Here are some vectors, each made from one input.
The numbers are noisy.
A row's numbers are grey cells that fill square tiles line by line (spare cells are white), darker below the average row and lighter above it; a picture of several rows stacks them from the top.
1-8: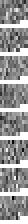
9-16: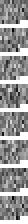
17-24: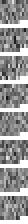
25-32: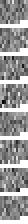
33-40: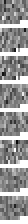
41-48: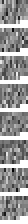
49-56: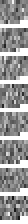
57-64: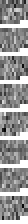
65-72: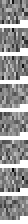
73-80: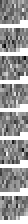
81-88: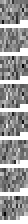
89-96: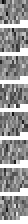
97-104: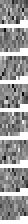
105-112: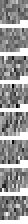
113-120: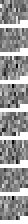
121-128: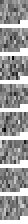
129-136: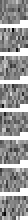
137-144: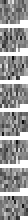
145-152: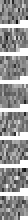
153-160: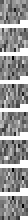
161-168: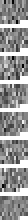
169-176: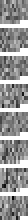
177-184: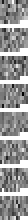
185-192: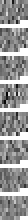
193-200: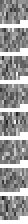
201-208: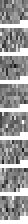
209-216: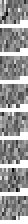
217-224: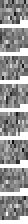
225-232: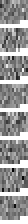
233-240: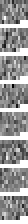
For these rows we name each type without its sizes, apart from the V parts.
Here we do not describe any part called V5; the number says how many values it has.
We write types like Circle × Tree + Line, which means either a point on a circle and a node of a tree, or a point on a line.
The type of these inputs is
Circle × (Label + Line) × List(V5).
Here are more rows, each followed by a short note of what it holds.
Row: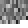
a point on a circle and a point on a line, together with a list of two items
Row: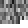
a point on a circle and a label, together with the empty list
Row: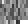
a point on a circle and a label, together with a list of two items
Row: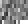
a point on a circle and a point on a line, together with the empty list
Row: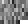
a point on a circle and a point on a line, together with the empty list
